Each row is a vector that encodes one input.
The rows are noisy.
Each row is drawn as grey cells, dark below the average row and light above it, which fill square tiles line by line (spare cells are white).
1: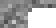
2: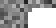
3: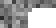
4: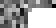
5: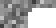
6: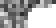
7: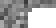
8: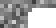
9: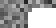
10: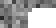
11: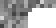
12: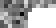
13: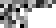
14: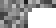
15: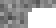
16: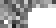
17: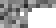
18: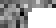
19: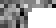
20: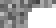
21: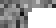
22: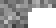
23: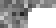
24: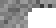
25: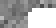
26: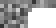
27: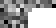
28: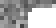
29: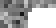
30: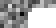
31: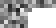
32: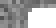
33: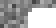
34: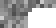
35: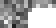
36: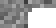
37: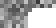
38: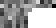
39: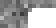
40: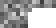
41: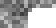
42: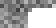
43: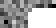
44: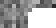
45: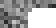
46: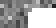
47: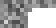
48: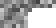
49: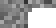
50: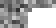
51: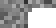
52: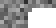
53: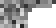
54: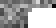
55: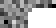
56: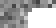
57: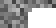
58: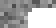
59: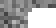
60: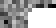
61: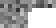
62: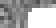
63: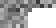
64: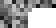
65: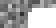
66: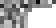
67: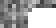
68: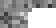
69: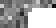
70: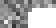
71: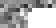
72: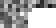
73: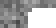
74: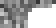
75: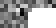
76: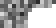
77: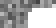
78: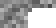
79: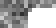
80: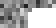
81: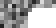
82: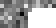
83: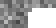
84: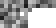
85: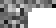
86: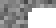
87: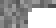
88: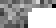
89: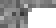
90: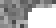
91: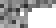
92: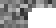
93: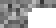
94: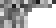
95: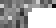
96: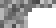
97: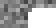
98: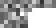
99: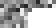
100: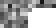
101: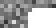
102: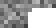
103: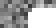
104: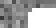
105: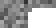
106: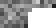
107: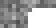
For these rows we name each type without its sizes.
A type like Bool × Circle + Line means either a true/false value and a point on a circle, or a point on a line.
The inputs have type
Line.
